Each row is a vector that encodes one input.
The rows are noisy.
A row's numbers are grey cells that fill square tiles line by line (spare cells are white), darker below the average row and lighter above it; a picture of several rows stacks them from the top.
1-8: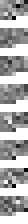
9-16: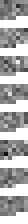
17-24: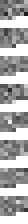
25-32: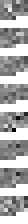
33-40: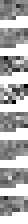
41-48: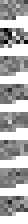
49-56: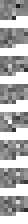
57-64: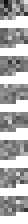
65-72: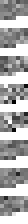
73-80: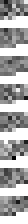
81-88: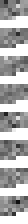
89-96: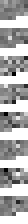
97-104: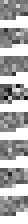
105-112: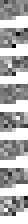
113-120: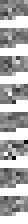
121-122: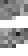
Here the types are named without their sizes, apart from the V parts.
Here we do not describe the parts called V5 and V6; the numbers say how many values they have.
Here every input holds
a value of V6, together with either a point on a line, or a true/false value and a value of V5.
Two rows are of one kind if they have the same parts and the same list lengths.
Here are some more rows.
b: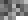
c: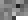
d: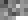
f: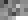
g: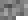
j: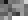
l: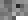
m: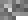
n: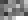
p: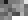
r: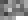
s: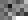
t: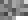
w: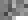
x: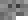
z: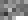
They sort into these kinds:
b, c, j, l, m, p, t, w, x, z
d, f, g, n, r, s

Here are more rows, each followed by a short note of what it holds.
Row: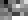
a point on a line and a value of V6
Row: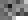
a point on a line and a value of V6
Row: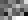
a point on a line and a value of V6
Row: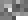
a true/false value, a value of V5 and a value of V6
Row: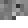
a true/false value, a value of V5 and a value of V6
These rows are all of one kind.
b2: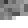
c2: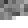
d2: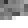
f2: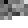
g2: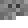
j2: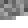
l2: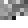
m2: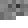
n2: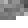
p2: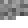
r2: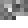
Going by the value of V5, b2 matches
d2, l2, m2 and p2.
